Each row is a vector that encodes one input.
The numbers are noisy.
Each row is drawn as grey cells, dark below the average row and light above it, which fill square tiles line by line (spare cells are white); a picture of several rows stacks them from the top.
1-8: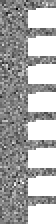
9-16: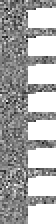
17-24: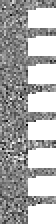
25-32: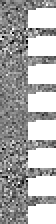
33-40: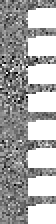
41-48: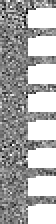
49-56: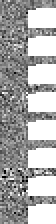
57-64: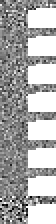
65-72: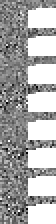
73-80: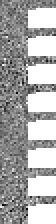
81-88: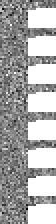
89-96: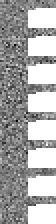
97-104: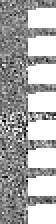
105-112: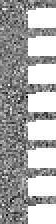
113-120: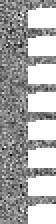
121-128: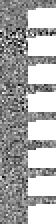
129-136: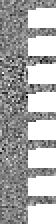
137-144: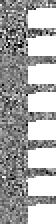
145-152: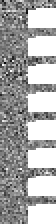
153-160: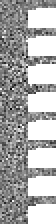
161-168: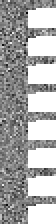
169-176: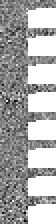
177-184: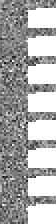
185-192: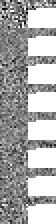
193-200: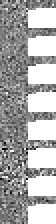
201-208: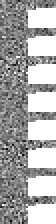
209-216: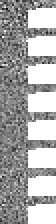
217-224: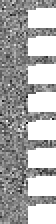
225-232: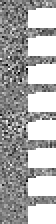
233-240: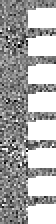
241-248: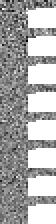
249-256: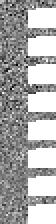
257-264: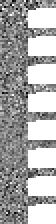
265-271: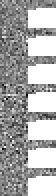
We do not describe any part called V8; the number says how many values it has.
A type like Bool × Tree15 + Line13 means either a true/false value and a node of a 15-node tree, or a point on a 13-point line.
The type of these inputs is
Circle15 × V8 + Tree10.
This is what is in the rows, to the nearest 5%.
About 65% of them hold a point on a 15-point circle and a value of V8. The rest hold a node of a 10-node tree.
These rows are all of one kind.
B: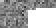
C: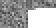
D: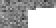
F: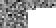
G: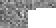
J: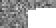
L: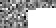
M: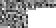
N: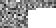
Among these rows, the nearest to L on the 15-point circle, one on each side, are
D and N.
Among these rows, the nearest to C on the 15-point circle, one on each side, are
G and N.
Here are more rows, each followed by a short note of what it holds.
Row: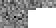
a node of a 10-node tree
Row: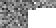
a node of a 10-node tree
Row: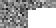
a node of a 10-node tree
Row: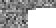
a node of a 10-node tree
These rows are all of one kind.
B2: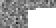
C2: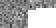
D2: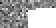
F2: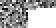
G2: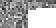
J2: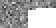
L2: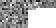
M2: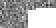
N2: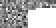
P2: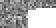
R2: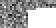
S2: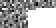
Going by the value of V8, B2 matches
J2, M2 and S2.
